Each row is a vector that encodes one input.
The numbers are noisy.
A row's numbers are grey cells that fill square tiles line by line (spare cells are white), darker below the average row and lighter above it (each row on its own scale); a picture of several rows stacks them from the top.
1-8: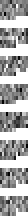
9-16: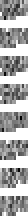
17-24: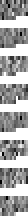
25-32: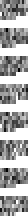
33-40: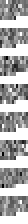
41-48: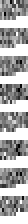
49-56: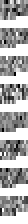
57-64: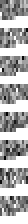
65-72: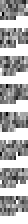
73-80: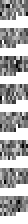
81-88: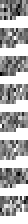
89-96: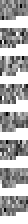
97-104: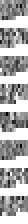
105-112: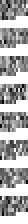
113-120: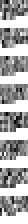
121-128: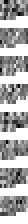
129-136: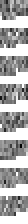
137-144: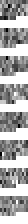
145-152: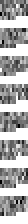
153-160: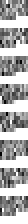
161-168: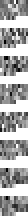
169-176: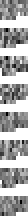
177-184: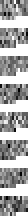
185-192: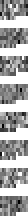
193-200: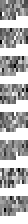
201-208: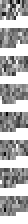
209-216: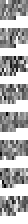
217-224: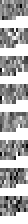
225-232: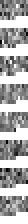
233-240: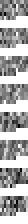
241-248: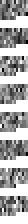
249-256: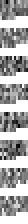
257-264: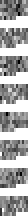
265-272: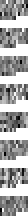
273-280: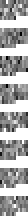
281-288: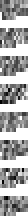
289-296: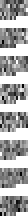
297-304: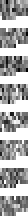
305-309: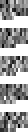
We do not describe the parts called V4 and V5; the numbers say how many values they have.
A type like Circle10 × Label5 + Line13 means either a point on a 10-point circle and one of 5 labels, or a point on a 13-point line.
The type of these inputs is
(Bool × Bool × Bool × Bool + V5) × (Line8 + V4).
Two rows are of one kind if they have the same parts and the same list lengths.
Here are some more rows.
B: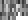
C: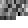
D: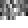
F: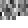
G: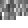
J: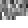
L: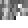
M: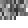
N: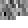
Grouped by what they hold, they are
B, L
C
D, F, G, J, N
M

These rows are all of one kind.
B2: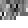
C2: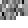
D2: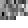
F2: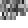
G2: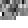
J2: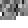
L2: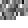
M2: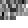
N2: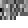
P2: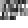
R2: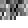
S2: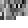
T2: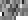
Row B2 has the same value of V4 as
N2 and R2.
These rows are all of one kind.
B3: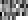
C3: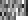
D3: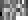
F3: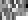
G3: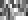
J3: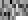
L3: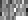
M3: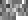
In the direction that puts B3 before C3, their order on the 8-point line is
B3, J3, F3, G3, L3, D3, M3, C3.
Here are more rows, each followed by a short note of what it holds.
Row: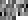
a point on an 8-point line and four true/false values
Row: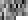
a value of V4 and a value of V5
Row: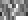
a point on an 8-point line and four true/false values
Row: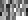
a point on an 8-point line and four true/false values
